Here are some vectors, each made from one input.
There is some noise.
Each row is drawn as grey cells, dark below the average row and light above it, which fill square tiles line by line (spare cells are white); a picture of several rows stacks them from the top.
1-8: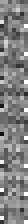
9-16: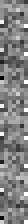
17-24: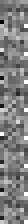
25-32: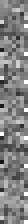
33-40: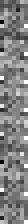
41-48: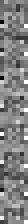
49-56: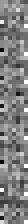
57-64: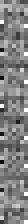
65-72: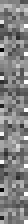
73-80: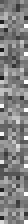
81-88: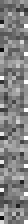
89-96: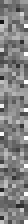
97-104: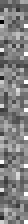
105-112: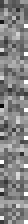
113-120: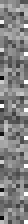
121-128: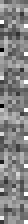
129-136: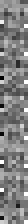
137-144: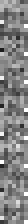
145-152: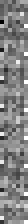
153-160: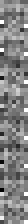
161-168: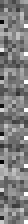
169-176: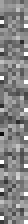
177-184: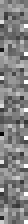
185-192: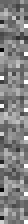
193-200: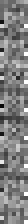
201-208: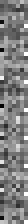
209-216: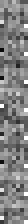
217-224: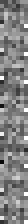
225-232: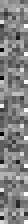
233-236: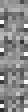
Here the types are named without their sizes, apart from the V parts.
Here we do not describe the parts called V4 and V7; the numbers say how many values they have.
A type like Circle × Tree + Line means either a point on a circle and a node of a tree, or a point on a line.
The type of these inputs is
Bool × (Tree + Unit) × V4 × V7.
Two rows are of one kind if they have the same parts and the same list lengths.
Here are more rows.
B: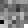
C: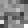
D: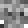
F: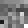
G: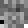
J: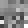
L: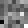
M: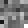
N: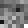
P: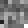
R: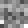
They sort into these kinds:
B, C, F, G, J, L, N
D, M, P, R

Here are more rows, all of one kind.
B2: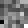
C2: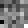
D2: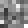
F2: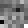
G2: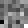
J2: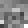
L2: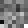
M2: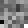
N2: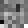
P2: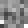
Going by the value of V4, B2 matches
D2 and G2.
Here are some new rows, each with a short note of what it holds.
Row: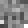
a node of a tree, a true/false value, a value of V4 and a value of V7
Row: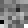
a node of a tree, a true/false value, a value of V4 and a value of V7
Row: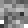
a true/false value, a value of V4 and a value of V7
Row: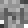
a node of a tree, a true/false value, a value of V4 and a value of V7
